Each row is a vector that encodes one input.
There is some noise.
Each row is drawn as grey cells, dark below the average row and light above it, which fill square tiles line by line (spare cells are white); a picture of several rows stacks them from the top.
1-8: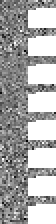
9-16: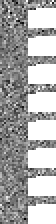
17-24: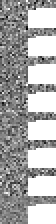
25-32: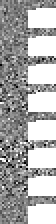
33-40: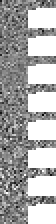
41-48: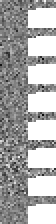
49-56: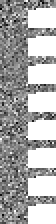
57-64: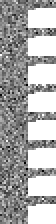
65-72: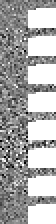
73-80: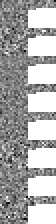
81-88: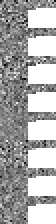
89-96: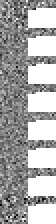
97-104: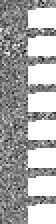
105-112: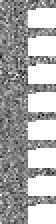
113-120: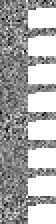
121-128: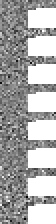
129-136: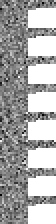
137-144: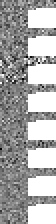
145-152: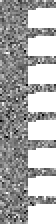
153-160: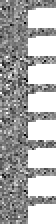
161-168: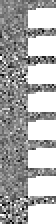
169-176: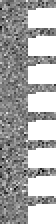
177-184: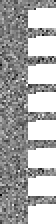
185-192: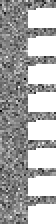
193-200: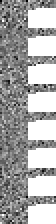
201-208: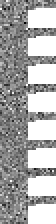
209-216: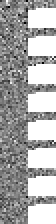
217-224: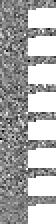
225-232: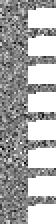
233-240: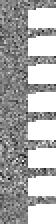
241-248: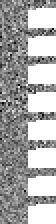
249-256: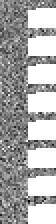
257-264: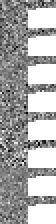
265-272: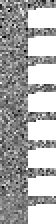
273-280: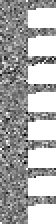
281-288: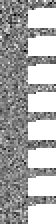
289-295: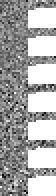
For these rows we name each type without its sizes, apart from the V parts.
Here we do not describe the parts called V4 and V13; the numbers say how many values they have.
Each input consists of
a value of V4, together with either a point on a circle and a true/false value, or a value of V13.
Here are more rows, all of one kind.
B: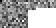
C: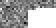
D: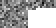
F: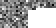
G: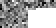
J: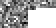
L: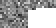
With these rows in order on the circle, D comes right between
C and F.
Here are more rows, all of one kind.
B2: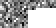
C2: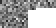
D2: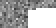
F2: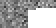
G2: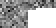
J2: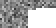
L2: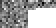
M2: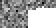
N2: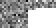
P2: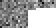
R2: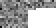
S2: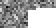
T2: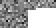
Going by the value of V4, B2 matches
D2, F2, J2 and T2.
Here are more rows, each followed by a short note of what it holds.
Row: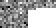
a point on a circle, a true/false value and a value of V4
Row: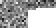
a value of V4 and a value of V13
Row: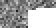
a value of V4 and a value of V13
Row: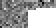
a point on a circle, a true/false value and a value of V4
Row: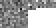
a value of V4 and a value of V13
